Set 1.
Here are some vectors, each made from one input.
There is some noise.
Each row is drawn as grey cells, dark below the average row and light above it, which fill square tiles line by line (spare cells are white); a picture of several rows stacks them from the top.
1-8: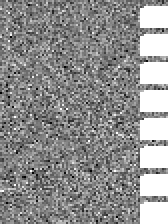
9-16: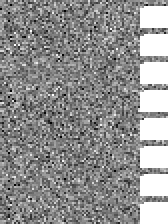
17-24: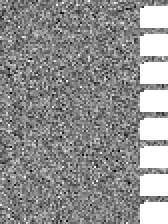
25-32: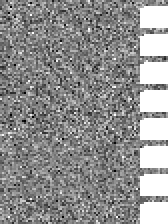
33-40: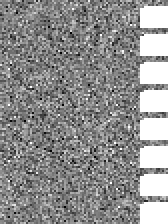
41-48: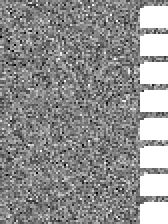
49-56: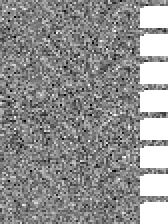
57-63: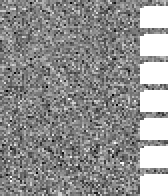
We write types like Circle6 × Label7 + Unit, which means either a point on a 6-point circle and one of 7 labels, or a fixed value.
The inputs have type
(Circle6 + Unit) × Line8.
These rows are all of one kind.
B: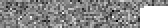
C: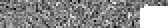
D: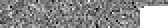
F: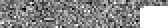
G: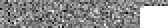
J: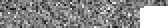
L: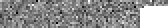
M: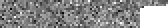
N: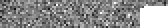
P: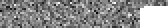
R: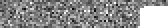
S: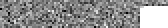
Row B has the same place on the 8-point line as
D and L.
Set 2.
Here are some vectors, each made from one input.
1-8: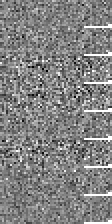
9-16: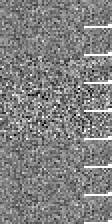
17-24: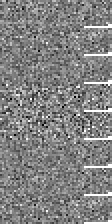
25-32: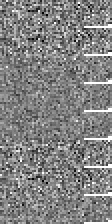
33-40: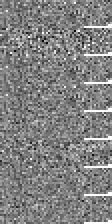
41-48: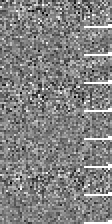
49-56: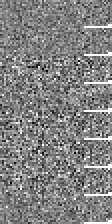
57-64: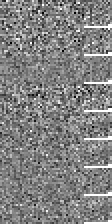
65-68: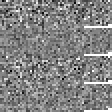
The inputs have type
Line8 + Tree8.
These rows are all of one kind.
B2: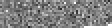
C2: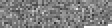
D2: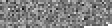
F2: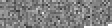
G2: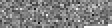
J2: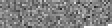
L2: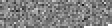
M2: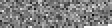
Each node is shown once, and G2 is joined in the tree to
C2 and M2.
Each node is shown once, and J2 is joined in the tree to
B2 and F2.
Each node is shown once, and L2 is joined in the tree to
D2 and F2.
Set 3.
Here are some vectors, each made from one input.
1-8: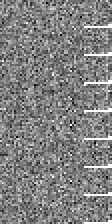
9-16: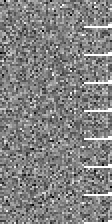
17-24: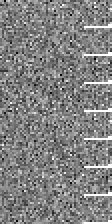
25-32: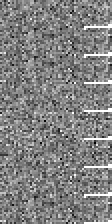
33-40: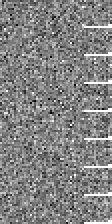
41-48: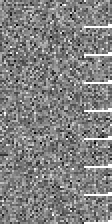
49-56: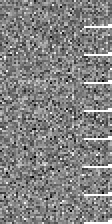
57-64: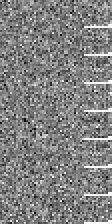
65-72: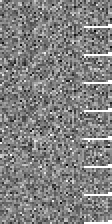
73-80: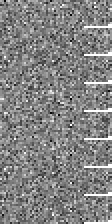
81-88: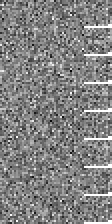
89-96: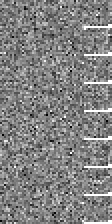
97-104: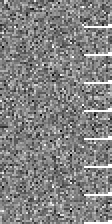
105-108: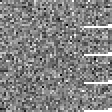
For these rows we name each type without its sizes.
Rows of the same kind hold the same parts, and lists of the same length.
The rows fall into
2 kinds.
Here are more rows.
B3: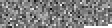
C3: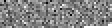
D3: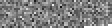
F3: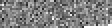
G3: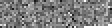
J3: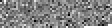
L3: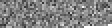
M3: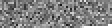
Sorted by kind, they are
B3, D3, F3, G3
C3, J3, L3, M3

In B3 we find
a label.
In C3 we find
a label and a node of a tree.
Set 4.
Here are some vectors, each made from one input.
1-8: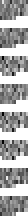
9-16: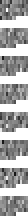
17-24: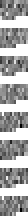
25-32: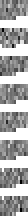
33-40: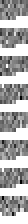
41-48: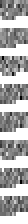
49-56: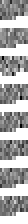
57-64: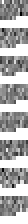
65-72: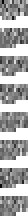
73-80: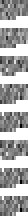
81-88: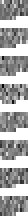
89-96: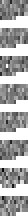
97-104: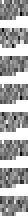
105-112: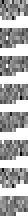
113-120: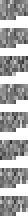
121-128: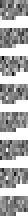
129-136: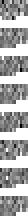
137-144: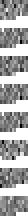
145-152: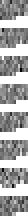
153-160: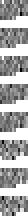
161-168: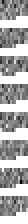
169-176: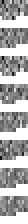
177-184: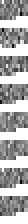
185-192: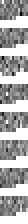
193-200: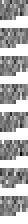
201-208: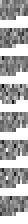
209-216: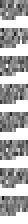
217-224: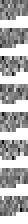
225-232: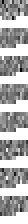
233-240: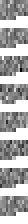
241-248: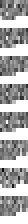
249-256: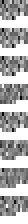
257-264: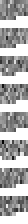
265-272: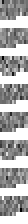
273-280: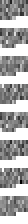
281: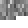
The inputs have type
Bool × (Circle10 + Unit).
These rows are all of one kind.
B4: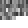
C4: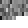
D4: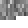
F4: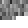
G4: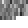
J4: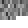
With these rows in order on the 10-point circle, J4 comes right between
B4 and D4.
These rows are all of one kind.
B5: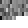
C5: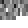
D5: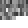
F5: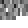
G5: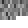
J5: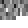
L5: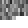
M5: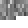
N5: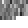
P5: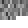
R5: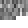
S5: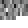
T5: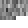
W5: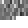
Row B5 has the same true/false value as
D5, L5, N5 and W5.
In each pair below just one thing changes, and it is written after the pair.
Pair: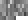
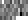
the true/false value
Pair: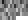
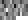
the place on the 10-point circle
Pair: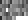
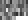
the place on the 10-point circle
